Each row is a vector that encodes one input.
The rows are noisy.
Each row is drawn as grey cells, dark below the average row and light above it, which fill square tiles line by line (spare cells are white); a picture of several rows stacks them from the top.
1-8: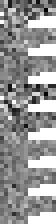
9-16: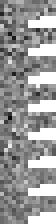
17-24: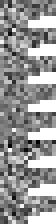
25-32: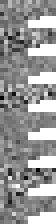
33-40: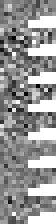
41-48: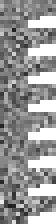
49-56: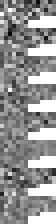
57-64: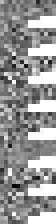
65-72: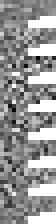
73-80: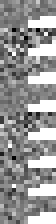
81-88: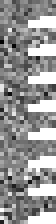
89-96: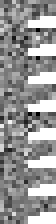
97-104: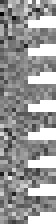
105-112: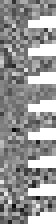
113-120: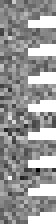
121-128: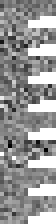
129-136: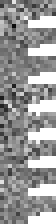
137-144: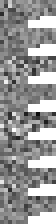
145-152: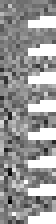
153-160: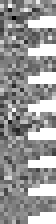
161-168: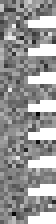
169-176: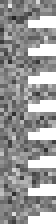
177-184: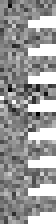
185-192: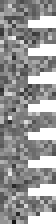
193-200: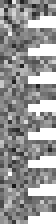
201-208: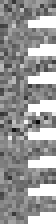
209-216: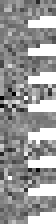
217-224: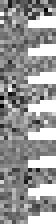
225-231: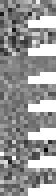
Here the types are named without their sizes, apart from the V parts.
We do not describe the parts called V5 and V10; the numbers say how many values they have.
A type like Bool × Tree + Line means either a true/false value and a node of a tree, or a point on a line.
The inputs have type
(Bool × Bool × Bool × Bool + Label) × V10 + V5.
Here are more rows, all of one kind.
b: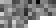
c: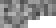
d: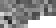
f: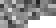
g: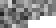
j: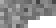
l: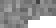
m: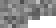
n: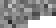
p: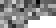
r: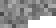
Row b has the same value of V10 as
f, g and j.
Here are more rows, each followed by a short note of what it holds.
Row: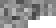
a value of V5
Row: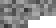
four true/false values and a value of V10
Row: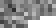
four true/false values and a value of V10
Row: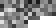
four true/false values and a value of V10
